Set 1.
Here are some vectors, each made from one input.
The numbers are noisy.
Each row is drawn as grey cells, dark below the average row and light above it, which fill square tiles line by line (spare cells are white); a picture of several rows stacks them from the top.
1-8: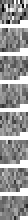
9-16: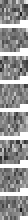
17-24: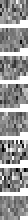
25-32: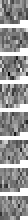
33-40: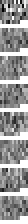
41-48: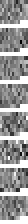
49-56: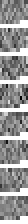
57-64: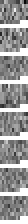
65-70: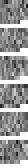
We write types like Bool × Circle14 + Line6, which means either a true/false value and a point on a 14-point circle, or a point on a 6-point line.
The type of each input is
Circle14 + Unit.
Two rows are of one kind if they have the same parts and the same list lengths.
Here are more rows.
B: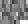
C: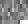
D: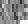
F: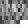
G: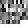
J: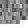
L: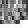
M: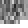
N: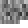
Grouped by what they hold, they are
B, C, D, F, J, L, M, N
G

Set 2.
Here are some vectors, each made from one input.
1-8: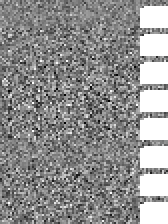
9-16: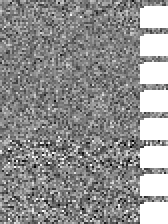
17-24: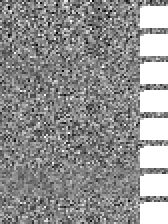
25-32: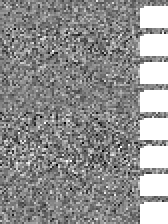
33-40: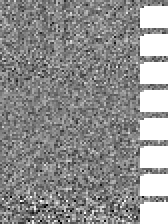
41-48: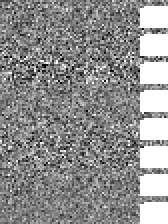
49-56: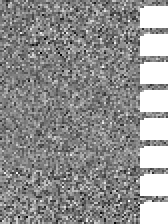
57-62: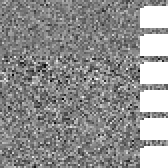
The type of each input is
Circle11.
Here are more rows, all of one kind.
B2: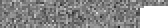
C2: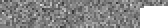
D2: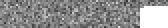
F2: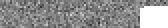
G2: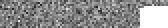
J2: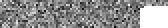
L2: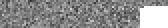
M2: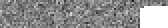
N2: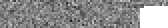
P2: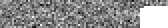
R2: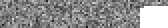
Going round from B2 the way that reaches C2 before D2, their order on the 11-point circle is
B2, C2, N2, L2, G2, P2, M2, F2, D2, R2, J2.
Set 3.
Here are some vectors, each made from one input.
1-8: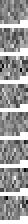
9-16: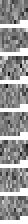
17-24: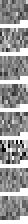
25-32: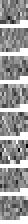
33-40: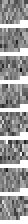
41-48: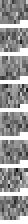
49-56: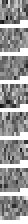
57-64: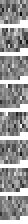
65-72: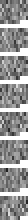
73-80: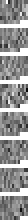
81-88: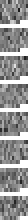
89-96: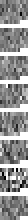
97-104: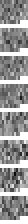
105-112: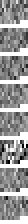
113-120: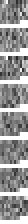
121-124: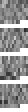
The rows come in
2 kinds.
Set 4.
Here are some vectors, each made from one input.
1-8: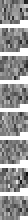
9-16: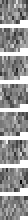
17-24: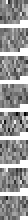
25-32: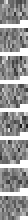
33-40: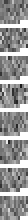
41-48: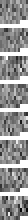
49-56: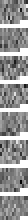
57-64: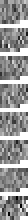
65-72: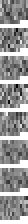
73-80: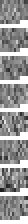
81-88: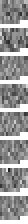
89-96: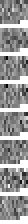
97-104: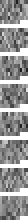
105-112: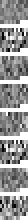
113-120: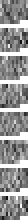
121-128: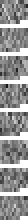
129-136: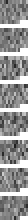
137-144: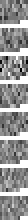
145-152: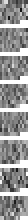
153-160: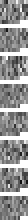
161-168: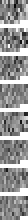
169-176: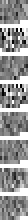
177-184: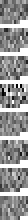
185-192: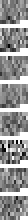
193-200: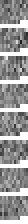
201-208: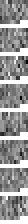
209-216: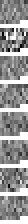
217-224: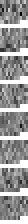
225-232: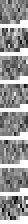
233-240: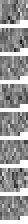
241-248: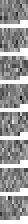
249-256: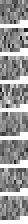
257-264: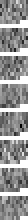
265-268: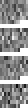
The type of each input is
Circle14 + Unit.
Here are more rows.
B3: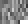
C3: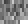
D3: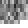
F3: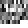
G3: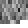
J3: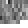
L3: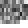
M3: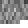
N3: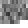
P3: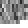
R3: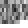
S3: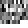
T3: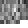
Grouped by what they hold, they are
B3, C3, D3, G3, J3, L3, M3, N3, P3, R3, T3
F3, S3

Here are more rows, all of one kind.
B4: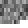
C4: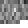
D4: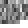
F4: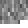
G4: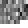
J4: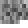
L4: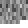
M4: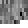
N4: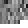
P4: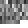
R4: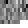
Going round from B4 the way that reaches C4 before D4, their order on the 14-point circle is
B4, M4, L4, C4, P4, F4, N4, R4, D4, J4, G4.
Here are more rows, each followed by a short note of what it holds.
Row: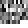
a fixed value
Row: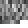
a point on a 14-point circle
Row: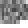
a point on a 14-point circle
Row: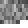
a point on a 14-point circle
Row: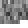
a point on a 14-point circle
